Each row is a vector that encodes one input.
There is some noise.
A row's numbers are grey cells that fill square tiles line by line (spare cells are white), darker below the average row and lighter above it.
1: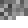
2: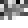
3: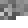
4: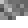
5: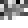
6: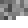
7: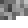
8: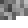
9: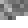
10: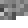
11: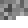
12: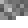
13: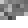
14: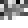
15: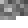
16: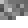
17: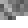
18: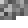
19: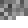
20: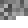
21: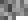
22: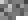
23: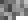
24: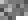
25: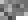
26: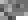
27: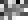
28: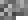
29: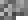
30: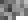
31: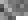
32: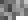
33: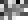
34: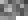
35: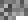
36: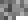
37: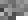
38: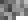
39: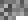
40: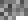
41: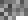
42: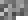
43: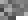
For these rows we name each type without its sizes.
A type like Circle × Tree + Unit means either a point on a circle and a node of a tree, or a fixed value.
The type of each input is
List(Line).
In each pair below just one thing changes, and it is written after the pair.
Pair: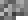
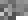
the place on the line in item 2 of the list
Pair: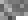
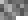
the place on the line in item 2 of the list
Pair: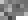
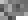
the place on the line in item 2 of the list
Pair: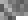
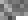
the place on the line in item 2 of the list
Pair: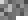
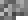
the place on the line in item 1 of the list
